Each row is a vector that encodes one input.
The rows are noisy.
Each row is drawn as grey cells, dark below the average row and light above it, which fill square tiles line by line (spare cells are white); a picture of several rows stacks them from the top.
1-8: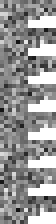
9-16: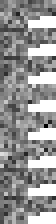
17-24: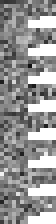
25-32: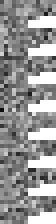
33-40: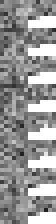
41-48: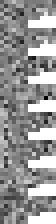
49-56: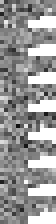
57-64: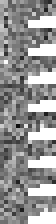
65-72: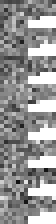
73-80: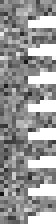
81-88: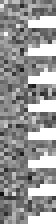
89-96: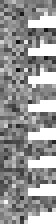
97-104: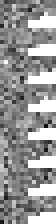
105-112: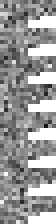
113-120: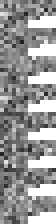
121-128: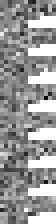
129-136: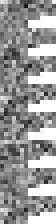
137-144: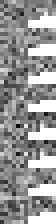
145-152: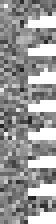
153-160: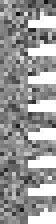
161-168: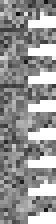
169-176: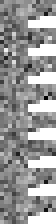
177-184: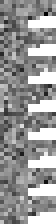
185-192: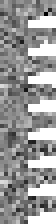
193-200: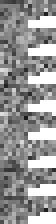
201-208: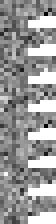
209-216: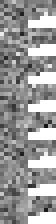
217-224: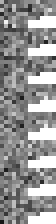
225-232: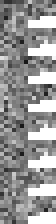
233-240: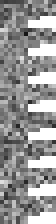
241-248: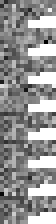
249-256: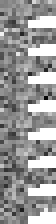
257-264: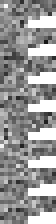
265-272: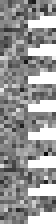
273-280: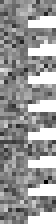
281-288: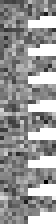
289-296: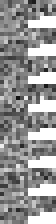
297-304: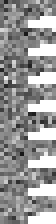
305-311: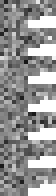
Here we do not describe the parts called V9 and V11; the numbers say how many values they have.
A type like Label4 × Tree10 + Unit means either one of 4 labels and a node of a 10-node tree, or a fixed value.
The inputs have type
Bool × (Line6 + V9) + V11.
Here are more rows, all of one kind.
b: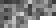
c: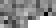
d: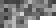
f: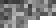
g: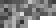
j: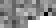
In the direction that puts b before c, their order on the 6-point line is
g, d, b, f, c, j.
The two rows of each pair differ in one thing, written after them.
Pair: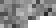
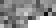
the place on the 6-point line
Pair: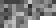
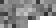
the true/false value
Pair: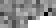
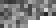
the true/false value
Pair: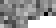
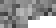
the place on the 6-point line
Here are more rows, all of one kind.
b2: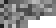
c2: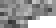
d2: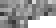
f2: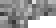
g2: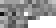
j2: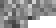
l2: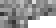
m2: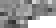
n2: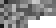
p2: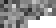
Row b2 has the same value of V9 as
d2, f2, l2 and n2.
